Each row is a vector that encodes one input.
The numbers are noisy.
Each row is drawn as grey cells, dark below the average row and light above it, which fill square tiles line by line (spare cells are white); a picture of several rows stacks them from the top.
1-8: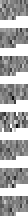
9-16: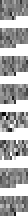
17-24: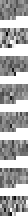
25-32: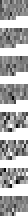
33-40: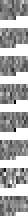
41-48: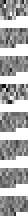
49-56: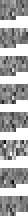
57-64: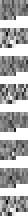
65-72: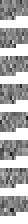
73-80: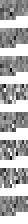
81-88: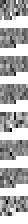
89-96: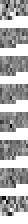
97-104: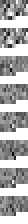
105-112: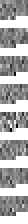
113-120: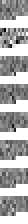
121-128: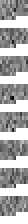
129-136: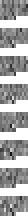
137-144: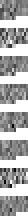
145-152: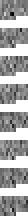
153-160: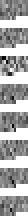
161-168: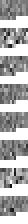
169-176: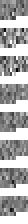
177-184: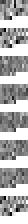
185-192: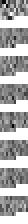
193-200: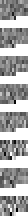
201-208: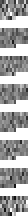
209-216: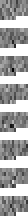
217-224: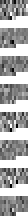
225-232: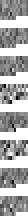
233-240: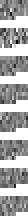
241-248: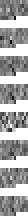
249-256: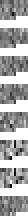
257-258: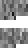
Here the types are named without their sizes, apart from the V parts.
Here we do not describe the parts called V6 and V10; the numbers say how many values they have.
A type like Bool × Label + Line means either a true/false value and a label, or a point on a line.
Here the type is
(Circle + V6) × Label + V10.
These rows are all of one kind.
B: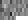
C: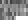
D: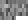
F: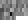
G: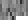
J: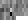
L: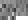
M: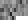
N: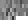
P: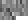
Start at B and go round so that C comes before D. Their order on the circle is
B, P, G, M, L, N, C, D, F, J.
